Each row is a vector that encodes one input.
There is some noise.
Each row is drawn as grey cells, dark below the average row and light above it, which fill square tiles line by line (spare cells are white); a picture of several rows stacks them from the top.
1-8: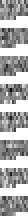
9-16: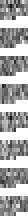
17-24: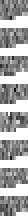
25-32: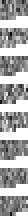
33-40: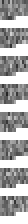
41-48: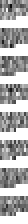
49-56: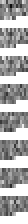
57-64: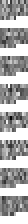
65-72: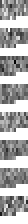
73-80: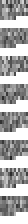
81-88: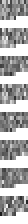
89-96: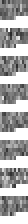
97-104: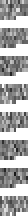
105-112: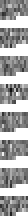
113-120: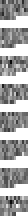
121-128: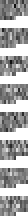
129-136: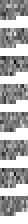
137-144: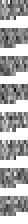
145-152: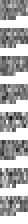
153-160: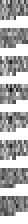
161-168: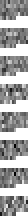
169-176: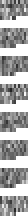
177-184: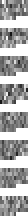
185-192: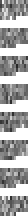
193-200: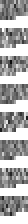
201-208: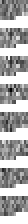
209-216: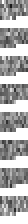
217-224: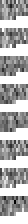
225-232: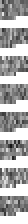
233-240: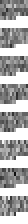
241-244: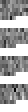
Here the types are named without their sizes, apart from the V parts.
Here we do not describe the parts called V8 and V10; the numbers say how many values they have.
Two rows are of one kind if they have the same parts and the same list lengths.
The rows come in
5 kinds.
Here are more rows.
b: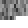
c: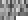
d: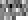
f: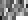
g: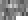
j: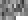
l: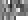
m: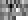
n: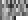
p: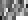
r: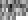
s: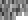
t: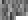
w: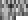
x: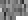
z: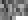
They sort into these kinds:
b, s, t, z
c, n, w
d, l, m, r
f, p
g, j, x

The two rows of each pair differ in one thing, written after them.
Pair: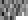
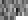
the node of the tree
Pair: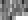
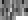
the value of V10
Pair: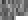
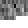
the node of the tree
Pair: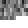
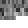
the value of V10
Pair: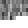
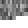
the value of V10
